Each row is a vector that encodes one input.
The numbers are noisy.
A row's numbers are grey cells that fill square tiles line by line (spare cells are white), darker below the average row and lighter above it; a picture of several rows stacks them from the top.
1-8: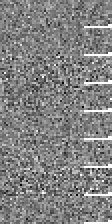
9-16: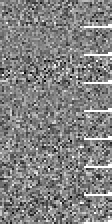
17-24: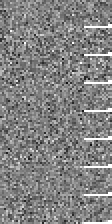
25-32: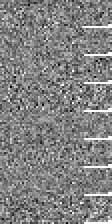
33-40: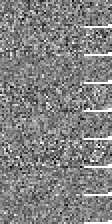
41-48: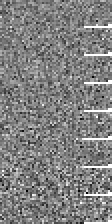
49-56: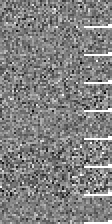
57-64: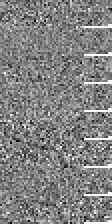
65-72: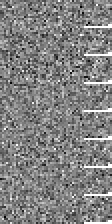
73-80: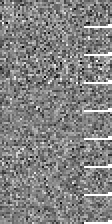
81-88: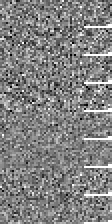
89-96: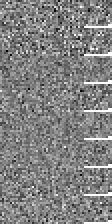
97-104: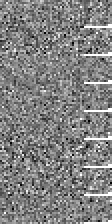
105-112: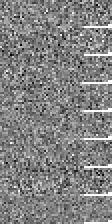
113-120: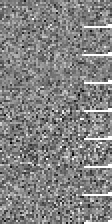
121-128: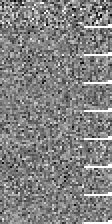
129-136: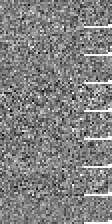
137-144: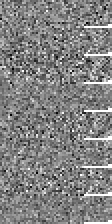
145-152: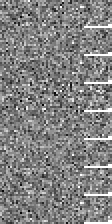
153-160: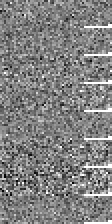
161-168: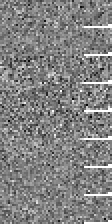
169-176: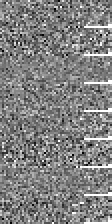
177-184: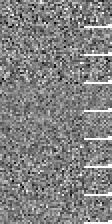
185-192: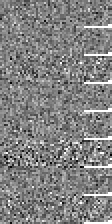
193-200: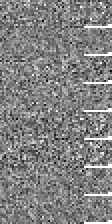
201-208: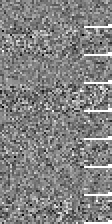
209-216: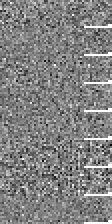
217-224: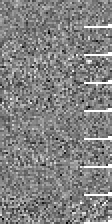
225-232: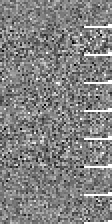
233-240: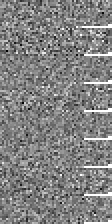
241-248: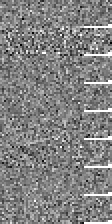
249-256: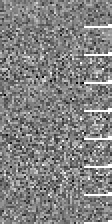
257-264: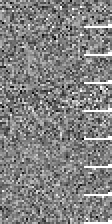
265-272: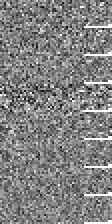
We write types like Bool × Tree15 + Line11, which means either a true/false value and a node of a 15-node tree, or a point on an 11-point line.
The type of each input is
Bool × (Circle9 + Circle18).
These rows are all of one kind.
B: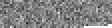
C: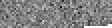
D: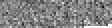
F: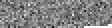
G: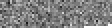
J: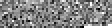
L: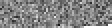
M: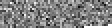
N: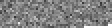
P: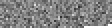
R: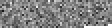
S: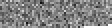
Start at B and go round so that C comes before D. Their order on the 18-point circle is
B, M, P, C, R, L, S, J, D, N, G, F.
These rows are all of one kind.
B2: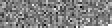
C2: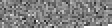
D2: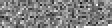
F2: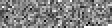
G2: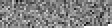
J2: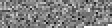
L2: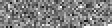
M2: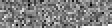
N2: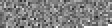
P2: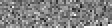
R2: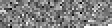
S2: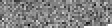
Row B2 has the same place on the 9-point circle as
N2 and R2.
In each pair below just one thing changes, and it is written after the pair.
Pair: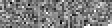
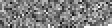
the place on the 9-point circle
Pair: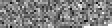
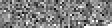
the place on the 9-point circle
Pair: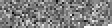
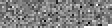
the true/false value
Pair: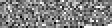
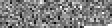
the place on the 9-point circle
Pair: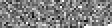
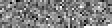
the place on the 9-point circle
